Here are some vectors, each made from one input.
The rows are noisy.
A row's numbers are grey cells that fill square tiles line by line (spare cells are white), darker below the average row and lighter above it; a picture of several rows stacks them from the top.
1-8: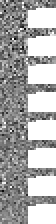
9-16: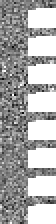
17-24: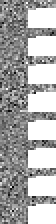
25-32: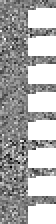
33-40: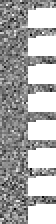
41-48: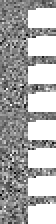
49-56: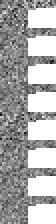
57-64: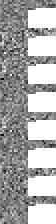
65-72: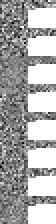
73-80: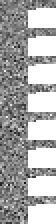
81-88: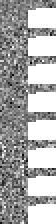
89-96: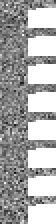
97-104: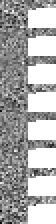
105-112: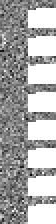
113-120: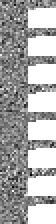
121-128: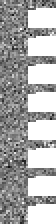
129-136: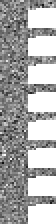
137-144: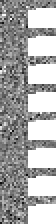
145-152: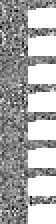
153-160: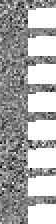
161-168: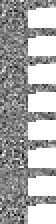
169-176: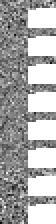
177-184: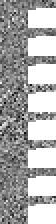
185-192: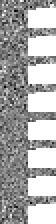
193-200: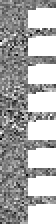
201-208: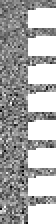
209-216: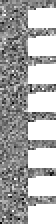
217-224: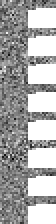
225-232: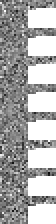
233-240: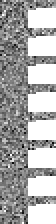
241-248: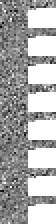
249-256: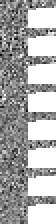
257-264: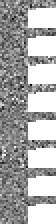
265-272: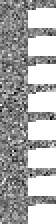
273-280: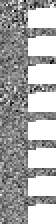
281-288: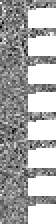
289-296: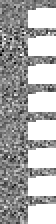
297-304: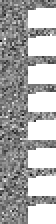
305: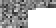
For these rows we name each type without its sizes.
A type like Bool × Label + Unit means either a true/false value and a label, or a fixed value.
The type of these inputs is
Bool × Label + Circle.
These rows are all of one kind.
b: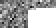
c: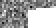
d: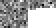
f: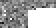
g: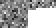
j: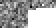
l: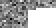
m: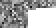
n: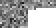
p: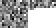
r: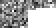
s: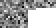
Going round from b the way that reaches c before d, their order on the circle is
b, f, c, m, r, d, p, l, n, s, j, g.
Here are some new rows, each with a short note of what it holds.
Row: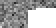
a label and a true/false value
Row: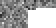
a label and a true/false value
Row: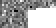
a point on a circle
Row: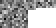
a point on a circle
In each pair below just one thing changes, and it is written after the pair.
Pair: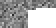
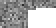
the true/false value
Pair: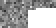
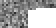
the label
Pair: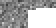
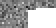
the label
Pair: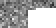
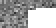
the label
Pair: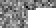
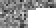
the true/false value
